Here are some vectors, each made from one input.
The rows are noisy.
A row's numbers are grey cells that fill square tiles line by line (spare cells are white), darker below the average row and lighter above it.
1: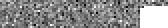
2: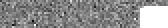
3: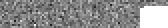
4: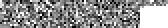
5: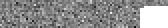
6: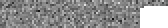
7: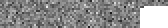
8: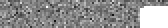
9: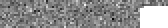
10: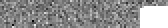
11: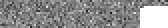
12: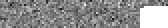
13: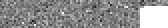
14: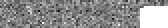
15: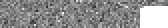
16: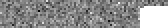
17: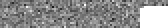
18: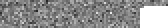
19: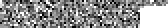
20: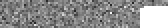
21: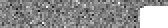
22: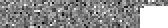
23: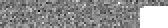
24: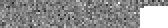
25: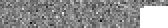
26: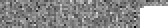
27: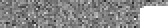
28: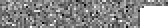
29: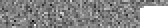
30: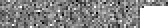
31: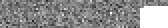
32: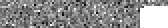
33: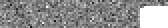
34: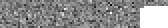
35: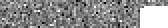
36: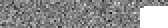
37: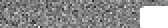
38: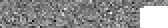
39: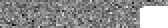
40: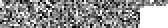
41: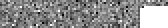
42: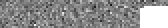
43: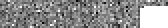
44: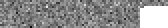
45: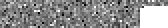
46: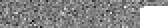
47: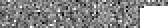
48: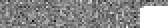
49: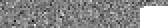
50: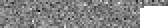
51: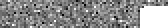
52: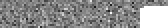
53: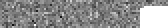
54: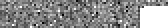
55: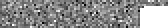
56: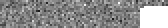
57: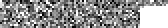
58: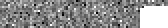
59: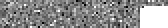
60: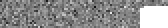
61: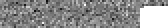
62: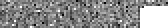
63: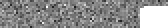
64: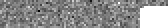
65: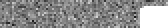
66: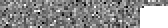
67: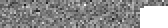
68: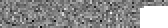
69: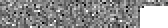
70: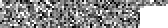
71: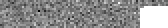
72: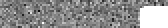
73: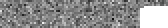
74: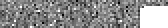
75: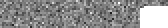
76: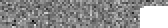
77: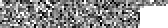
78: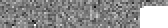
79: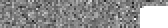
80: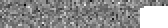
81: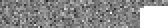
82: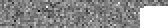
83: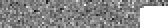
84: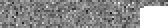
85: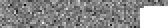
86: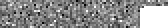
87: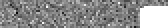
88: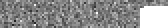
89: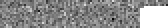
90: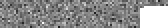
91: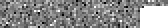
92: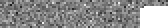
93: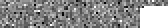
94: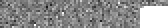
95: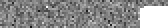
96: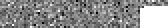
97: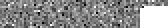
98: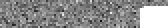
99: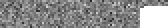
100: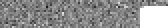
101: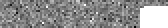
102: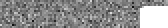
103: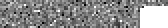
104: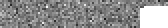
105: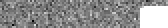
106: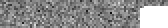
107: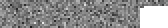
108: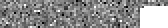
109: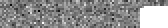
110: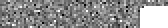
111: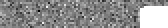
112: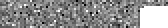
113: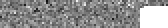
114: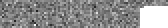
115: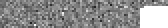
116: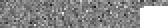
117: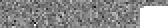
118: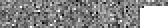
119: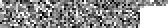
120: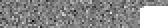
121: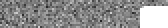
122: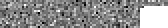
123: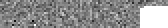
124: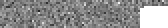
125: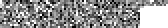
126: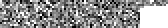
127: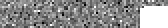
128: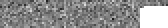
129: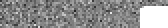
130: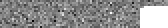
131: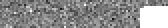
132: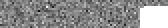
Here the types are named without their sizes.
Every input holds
a list of points on a circle.
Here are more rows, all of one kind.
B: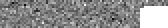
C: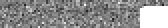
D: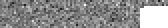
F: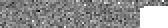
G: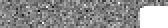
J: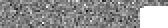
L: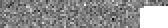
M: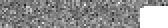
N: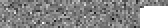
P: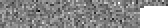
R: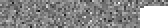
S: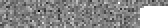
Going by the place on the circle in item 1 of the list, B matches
C, D, L and M.
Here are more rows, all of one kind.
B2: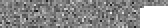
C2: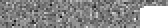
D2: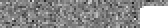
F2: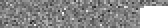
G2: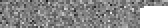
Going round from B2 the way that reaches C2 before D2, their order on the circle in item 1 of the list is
B2, G2, F2, C2, D2.
